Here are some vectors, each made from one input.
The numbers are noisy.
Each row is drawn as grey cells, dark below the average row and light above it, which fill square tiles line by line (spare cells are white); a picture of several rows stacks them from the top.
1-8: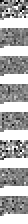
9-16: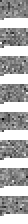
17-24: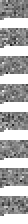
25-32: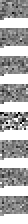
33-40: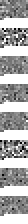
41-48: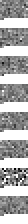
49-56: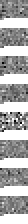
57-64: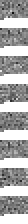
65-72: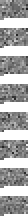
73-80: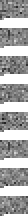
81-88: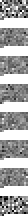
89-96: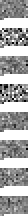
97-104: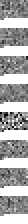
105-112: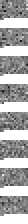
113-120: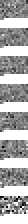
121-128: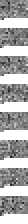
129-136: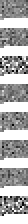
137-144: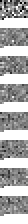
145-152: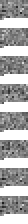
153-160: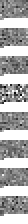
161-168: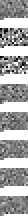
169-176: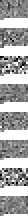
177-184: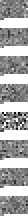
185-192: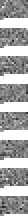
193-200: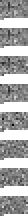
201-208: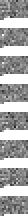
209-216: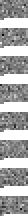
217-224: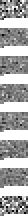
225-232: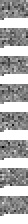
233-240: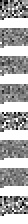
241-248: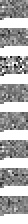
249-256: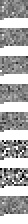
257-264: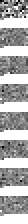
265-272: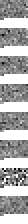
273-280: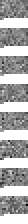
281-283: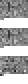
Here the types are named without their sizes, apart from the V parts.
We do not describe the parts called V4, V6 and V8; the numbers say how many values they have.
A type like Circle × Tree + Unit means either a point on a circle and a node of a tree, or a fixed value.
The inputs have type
(Bool × Circle + V8) × (Line + V4) + V6.
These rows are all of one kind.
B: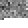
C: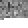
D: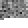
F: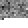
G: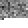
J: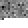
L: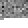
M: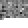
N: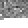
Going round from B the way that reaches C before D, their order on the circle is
B, M, L, J, F, G, C, D, N.
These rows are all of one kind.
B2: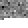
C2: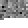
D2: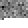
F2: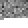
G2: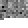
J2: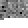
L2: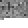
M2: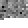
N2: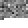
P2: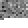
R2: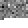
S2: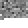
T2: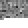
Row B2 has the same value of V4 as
D2 and L2.
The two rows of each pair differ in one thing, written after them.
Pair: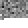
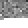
the true/false value
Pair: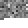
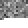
the true/false value
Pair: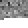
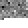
the true/false value
